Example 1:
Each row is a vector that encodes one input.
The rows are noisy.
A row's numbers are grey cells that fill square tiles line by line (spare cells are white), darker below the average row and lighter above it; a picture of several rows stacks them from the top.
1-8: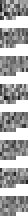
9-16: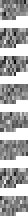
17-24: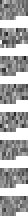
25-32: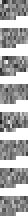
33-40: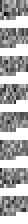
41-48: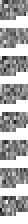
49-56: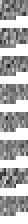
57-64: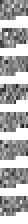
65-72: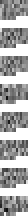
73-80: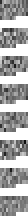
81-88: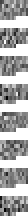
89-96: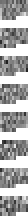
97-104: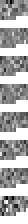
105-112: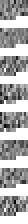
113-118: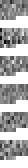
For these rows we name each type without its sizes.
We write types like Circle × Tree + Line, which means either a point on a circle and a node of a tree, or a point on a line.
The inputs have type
List(Line).
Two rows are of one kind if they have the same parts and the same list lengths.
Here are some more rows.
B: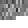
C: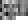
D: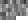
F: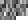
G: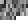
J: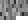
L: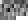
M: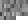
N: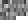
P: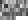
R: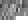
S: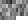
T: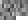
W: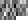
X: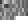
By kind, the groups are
B, D, N, P, R, S
C, J, L, M, T, X
F, G, W

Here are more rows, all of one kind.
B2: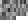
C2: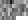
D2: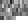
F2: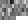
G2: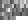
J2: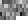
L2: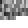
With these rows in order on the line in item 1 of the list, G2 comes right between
D2 and L2.
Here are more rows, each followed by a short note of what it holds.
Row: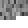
a list of one item
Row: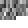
the empty list
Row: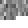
a list of one item
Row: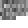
a list of two items
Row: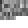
a list of two items
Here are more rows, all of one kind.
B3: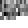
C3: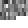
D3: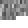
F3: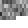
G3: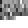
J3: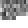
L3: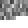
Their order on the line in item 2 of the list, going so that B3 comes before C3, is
D3, B3, J3, C3, G3, L3, F3.
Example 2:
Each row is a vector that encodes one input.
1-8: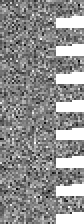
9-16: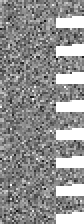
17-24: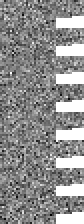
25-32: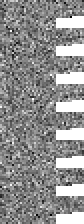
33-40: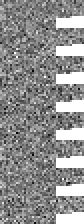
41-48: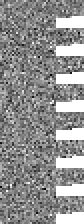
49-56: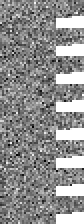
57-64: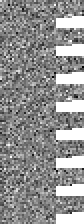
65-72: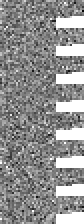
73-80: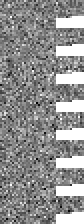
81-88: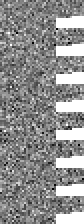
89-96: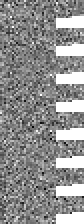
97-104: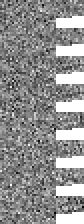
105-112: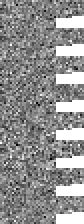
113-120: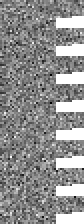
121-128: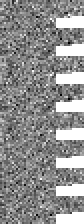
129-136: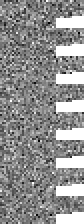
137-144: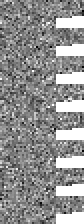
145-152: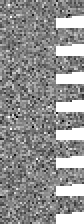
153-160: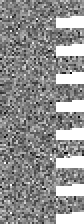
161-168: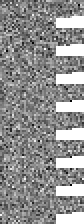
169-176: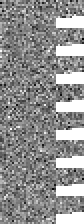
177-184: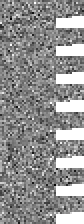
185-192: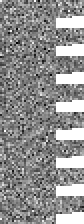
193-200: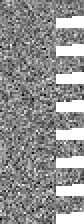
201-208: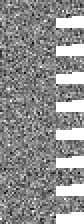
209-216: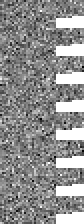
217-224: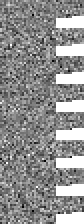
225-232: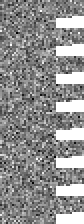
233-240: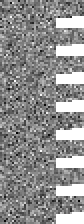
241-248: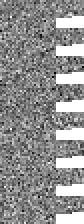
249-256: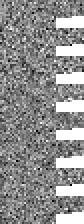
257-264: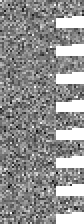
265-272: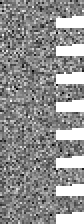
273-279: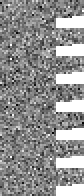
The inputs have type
Circle14 × (Tree17 + Unit).
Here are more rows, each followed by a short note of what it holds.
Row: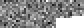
a point on a 14-point circle
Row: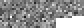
a point on a 14-point circle and a node of a 17-node tree
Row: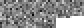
a point on a 14-point circle and a node of a 17-node tree
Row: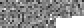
a point on a 14-point circle and a node of a 17-node tree
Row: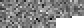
a point on a 14-point circle
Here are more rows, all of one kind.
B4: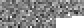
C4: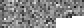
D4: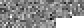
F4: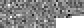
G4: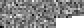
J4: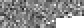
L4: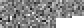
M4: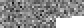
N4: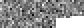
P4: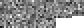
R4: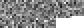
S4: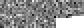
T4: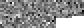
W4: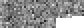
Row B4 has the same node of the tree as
G4, P4, R4 and S4.
